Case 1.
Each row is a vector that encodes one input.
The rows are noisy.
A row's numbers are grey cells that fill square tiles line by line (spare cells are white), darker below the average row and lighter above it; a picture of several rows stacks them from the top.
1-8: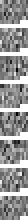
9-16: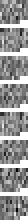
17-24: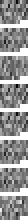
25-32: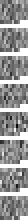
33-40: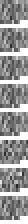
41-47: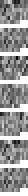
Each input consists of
one of 7 labels.
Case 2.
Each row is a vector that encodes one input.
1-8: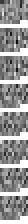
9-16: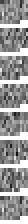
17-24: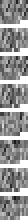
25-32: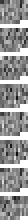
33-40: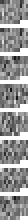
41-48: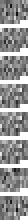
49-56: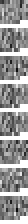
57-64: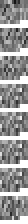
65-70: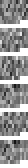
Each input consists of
one of 7 labels.
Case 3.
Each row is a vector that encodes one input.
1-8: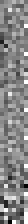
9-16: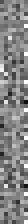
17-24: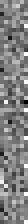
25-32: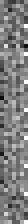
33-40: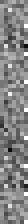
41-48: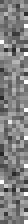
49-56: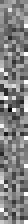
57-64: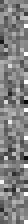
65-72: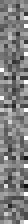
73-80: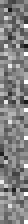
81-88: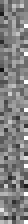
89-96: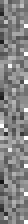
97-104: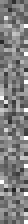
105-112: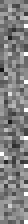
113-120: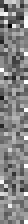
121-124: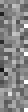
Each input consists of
either a fixed value, or three true/false values.
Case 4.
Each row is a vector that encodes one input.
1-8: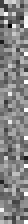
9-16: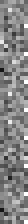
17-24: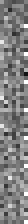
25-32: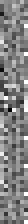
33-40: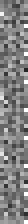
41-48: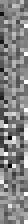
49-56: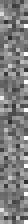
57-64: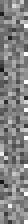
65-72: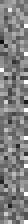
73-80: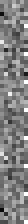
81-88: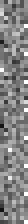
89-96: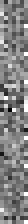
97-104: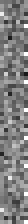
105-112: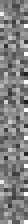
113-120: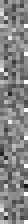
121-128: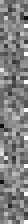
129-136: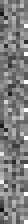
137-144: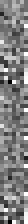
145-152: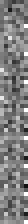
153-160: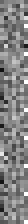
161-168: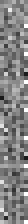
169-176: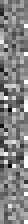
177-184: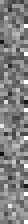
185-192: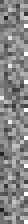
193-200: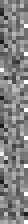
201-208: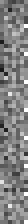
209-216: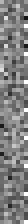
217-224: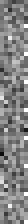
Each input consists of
either a fixed value, or three true/false values.
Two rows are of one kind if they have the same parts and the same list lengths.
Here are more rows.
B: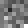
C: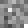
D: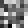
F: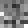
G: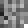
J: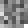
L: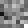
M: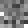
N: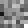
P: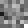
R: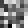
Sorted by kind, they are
B, C, F, G, J, L, M, N, P
D, R

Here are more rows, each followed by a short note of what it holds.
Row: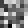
a fixed value
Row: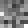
three true/false values
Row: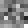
three true/false values
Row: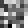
a fixed value
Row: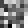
a fixed value
